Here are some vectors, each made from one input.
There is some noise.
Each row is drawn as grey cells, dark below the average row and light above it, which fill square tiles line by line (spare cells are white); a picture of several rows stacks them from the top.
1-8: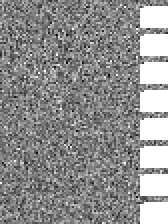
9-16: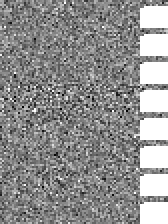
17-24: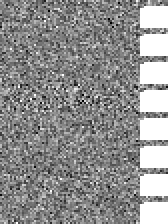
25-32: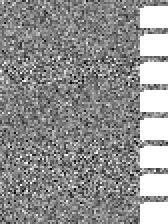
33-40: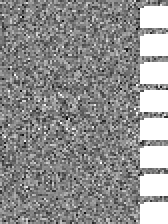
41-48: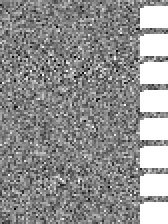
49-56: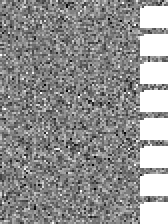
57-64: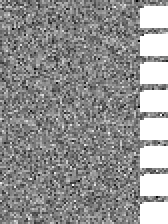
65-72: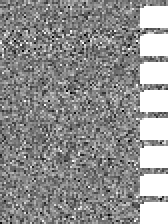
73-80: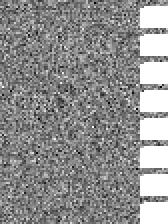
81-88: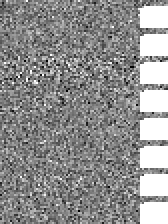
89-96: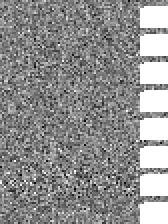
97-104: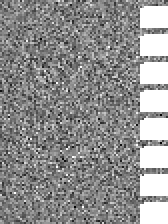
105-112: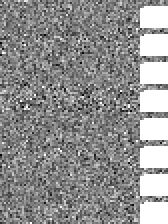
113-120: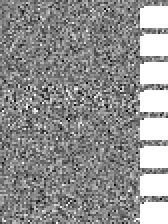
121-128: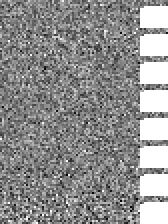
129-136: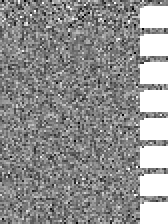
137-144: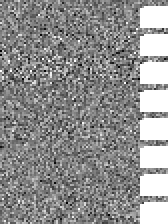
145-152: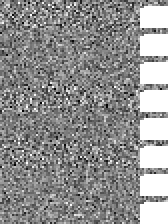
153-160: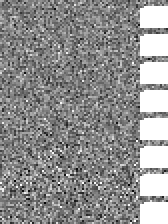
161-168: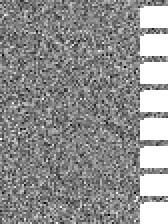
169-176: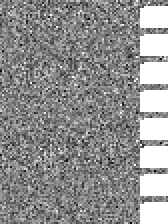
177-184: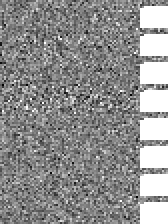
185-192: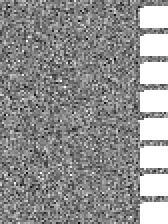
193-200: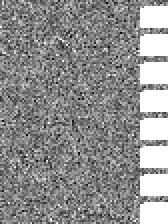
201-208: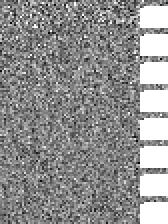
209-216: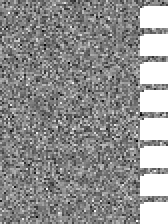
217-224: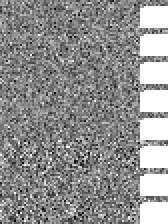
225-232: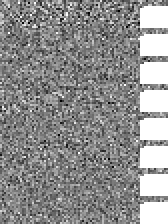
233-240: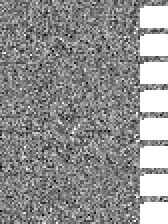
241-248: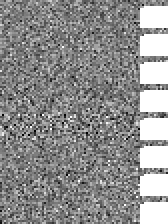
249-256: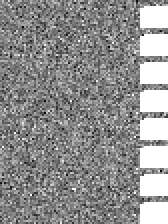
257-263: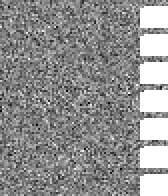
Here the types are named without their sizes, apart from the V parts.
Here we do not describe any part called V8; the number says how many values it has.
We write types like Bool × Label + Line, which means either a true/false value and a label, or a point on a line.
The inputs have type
Bool × (Circle × V8 + Unit) × (Tree + Unit) + Line.
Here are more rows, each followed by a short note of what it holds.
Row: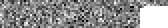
a point on a line
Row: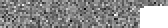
a point on a circle, a node of a tree, a true/false value and a value of V8
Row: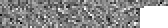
a true/false value
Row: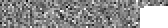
a true/false value
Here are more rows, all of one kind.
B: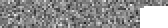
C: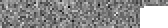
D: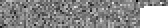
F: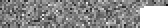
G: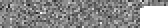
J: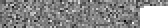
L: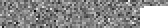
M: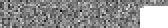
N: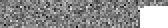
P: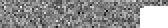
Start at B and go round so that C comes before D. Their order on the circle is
B, P, G, M, C, N, J, D, F, L.
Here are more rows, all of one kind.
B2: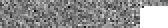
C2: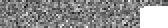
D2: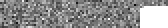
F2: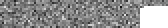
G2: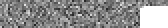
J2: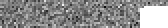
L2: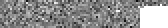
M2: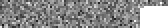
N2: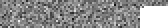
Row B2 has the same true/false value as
F2, G2 and J2.
